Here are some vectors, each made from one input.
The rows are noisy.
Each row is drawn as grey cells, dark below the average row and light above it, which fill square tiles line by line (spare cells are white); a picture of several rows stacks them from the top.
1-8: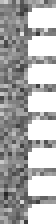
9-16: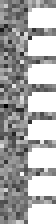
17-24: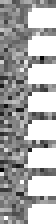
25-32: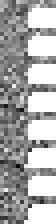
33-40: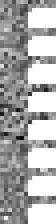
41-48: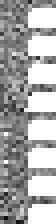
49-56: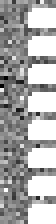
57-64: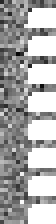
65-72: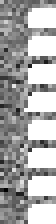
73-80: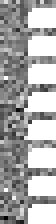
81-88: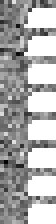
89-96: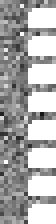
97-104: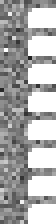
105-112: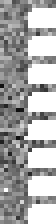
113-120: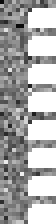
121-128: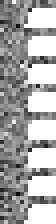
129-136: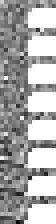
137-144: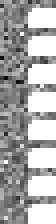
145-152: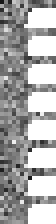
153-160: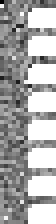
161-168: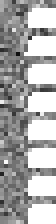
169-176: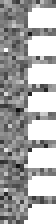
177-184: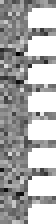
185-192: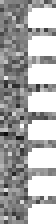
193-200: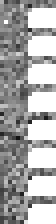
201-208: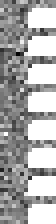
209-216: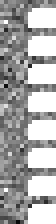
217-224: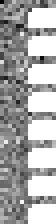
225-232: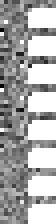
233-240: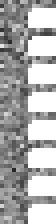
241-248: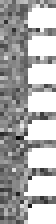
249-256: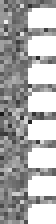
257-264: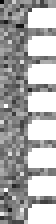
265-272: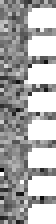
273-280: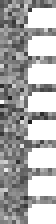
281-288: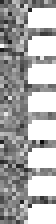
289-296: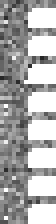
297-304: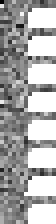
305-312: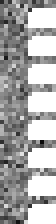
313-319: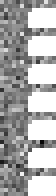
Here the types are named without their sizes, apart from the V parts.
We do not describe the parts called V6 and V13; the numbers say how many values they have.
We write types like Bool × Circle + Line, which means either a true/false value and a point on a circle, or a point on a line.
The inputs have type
(Label + Line) × V6 + V13.
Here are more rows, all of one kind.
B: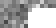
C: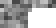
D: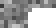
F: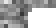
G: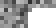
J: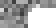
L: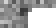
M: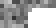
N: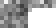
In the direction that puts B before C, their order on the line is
G, J, B, M, D, C, F, L, N.
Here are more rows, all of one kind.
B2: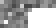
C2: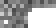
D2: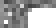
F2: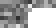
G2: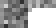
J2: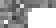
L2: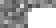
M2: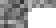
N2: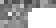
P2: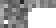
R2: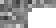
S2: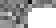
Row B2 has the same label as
D2, J2 and L2.
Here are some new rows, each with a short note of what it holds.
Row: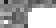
a label and a value of V6
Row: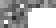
a label and a value of V6
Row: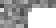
a point on a line and a value of V6
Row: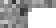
a point on a line and a value of V6
